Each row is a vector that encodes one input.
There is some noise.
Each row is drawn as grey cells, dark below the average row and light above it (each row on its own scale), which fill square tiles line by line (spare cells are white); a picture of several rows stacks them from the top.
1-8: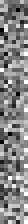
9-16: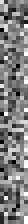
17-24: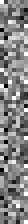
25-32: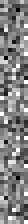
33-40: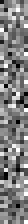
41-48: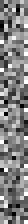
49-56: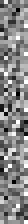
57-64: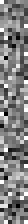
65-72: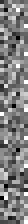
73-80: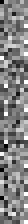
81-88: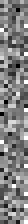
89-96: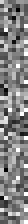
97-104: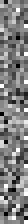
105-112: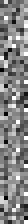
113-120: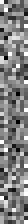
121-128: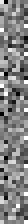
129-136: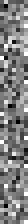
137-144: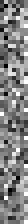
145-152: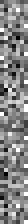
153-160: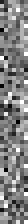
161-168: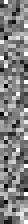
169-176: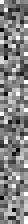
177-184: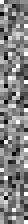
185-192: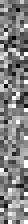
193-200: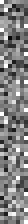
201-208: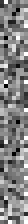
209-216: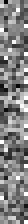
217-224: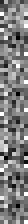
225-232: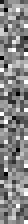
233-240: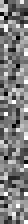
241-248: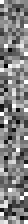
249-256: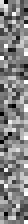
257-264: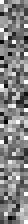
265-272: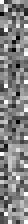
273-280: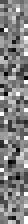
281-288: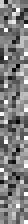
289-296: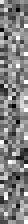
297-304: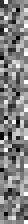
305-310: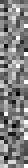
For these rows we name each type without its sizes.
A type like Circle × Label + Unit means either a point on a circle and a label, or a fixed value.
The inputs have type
List(Line).
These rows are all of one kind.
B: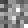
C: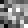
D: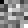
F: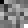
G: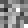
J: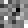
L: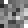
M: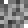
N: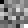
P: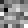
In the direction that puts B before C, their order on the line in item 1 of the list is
F, N, L, M, J, P, G, D, B, C.
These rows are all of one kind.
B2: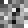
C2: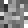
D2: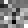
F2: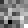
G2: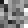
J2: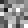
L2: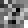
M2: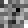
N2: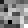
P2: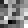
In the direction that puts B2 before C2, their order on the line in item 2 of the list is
J2, F2, B2, N2, G2, L2, M2, P2, C2, D2.
